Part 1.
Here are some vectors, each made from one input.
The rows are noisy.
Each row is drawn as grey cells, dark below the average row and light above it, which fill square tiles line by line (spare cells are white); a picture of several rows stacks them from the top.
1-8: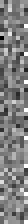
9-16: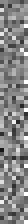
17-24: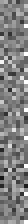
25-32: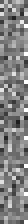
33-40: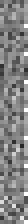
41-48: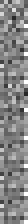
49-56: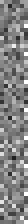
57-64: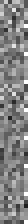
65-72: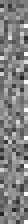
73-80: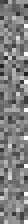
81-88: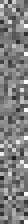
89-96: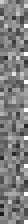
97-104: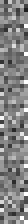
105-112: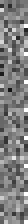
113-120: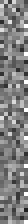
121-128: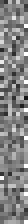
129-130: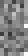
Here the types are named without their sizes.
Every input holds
either a point on a line, or four true/false values.
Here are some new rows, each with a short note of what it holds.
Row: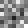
a point on a line
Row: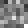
four true/false values
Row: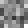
four true/false values
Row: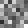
a point on a line
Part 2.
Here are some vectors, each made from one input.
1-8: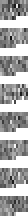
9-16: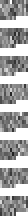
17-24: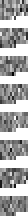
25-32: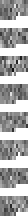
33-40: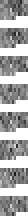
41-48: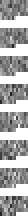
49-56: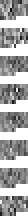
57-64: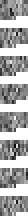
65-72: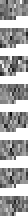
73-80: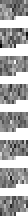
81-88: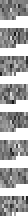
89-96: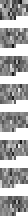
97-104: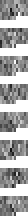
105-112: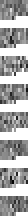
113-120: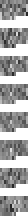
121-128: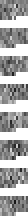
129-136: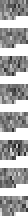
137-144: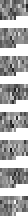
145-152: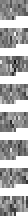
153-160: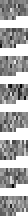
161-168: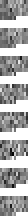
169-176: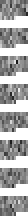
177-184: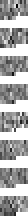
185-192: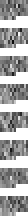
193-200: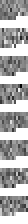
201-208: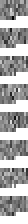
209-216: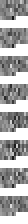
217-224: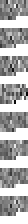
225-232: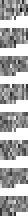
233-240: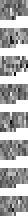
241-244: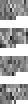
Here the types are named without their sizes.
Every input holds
a list of points on a line.
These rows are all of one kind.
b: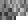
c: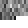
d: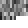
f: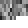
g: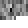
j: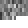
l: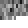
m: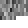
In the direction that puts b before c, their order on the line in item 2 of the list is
d, j, m, l, b, c, g, f.
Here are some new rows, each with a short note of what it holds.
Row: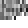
the empty list
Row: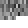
a list of one item
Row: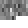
a list of one item
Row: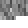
a list of one item
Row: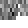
a list of two items
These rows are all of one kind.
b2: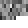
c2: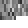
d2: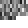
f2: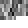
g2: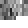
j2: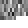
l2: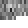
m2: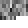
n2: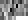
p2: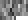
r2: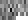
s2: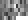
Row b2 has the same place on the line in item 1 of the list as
f2, n2 and p2.
